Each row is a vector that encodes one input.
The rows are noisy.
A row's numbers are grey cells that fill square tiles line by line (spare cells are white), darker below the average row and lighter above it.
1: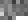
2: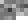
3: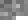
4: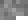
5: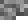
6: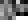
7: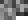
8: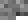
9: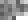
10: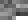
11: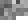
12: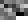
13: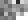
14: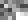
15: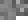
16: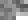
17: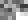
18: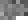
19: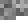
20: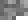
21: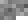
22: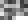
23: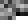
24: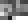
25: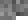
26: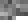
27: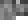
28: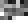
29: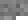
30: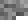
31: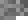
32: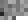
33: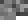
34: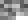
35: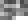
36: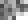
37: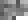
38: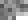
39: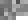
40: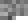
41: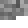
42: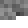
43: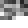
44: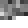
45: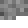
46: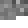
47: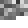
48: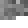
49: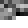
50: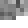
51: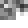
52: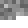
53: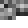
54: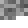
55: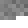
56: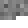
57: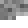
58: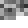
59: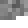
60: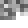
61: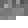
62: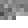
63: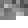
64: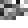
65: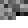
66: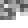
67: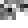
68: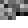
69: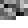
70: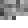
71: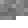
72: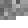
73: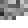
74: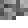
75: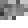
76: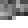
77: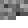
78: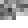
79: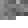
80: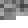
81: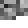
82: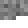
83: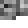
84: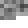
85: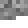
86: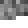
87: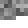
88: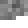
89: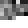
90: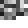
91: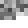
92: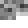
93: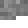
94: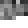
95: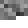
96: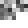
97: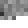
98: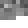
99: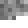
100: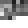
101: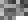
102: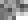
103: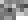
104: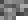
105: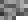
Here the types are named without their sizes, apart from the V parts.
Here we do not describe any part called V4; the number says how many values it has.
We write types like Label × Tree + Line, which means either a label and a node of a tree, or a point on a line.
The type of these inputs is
List(Line) × V4.
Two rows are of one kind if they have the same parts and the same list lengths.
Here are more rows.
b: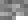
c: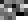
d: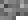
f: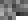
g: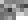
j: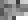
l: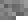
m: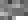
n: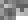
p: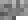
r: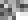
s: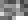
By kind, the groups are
b, d, j, s
c, n
f, m
g, l, p, r

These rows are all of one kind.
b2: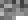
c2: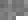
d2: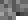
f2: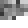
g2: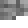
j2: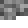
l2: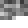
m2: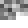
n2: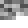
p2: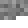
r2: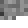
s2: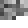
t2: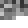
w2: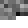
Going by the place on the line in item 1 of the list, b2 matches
m2, n2 and r2.
